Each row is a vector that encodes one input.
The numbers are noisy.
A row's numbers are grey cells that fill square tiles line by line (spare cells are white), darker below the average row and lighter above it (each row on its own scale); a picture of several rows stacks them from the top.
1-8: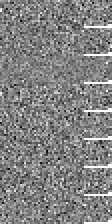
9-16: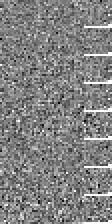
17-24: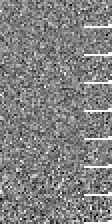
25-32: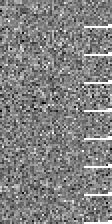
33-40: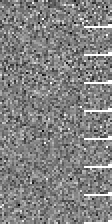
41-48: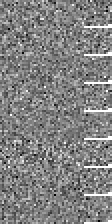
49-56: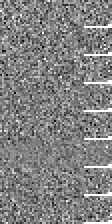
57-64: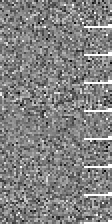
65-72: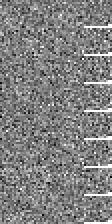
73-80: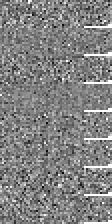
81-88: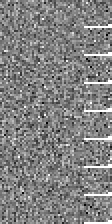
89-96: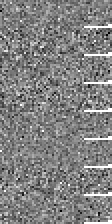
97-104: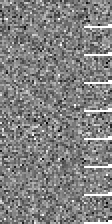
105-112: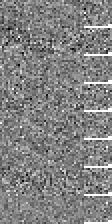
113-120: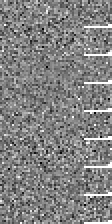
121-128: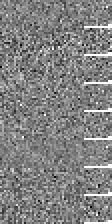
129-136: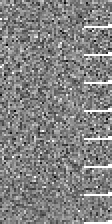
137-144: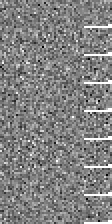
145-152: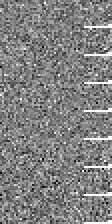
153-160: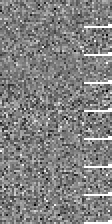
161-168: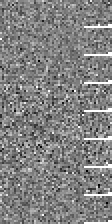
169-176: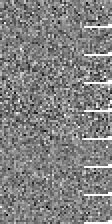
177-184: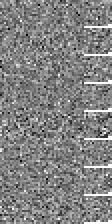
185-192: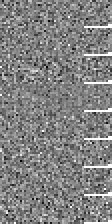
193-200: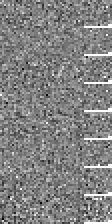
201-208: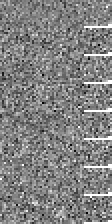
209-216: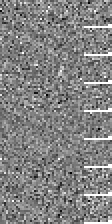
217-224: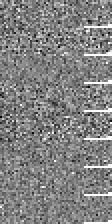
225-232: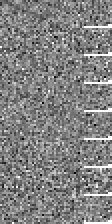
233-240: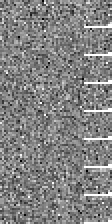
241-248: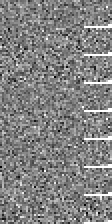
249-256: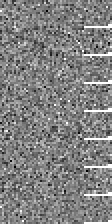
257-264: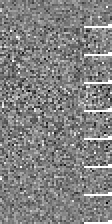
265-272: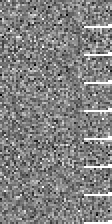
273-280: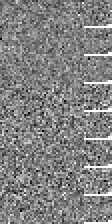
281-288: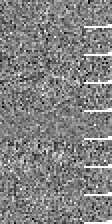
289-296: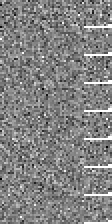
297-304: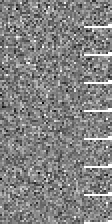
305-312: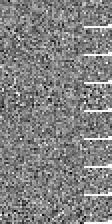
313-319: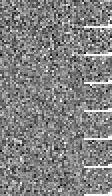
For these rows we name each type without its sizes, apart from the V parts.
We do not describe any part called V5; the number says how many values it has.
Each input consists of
a point on a line, together with either a node of a tree, or a list of values of V5.
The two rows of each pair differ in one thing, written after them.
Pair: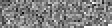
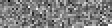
the value of V5 in item 1 of the list
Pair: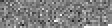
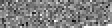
the value of V5 in item 1 of the list
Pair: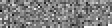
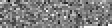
the value of V5 in item 1 of the list
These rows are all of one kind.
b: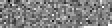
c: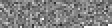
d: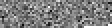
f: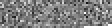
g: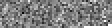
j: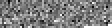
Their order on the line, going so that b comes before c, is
b, f, d, g, j, c.
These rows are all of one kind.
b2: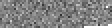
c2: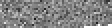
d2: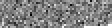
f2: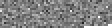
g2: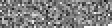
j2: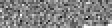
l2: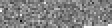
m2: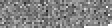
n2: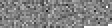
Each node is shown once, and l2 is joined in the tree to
c2, g2 and j2.
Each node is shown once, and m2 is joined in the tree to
d2 and g2.
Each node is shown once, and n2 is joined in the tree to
f2 and g2.
